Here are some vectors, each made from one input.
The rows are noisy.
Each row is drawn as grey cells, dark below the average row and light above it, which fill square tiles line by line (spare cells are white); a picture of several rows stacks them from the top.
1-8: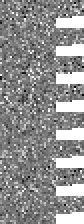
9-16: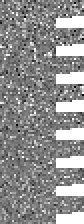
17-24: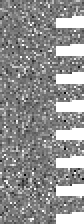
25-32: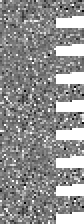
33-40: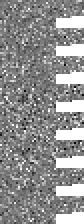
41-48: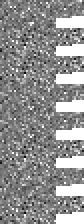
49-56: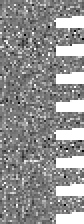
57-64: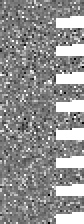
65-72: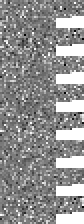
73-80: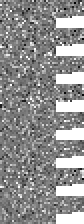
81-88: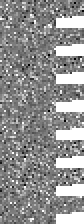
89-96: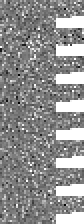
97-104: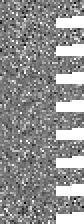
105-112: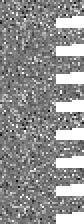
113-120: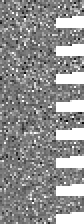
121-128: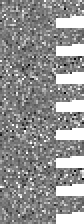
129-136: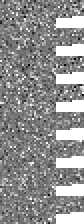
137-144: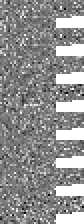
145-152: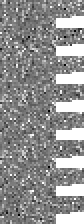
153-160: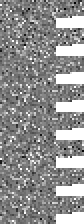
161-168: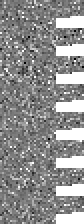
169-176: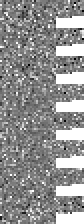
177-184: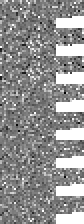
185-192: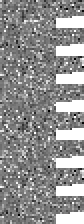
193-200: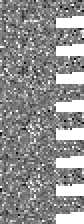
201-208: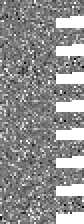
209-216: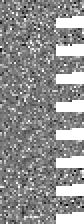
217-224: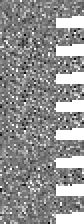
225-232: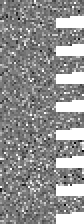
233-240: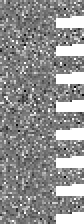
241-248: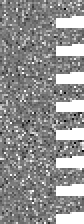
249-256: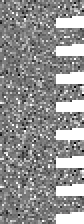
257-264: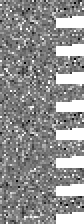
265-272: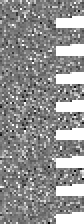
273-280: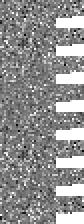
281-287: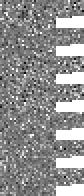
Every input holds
either one of 7 labels, or a point on a 17-point line.
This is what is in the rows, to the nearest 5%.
About 40% of them hold one of 7 labels. The rest hold a point on a 17-point line.
